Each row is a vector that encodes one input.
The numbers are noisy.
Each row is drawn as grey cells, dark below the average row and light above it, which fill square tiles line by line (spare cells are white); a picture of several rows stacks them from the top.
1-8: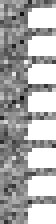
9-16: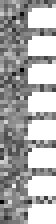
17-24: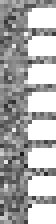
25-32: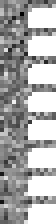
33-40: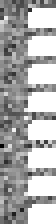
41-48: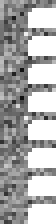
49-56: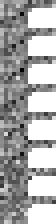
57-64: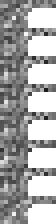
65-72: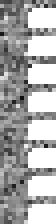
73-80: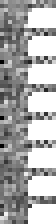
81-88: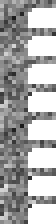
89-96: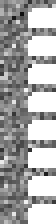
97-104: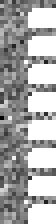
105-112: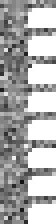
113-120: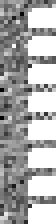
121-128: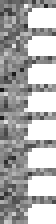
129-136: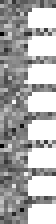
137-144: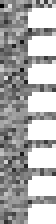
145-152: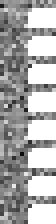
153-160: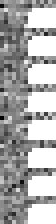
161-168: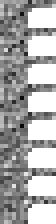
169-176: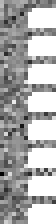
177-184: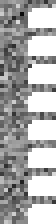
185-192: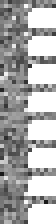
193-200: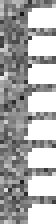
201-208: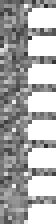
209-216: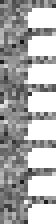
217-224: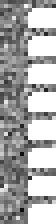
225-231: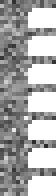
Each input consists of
either a point on an 8-point line, or a point on a 9-point line.
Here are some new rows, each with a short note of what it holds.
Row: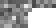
a point on an 8-point line
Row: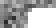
a point on a 9-point line
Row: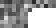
a point on an 8-point line
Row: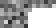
a point on a 9-point line
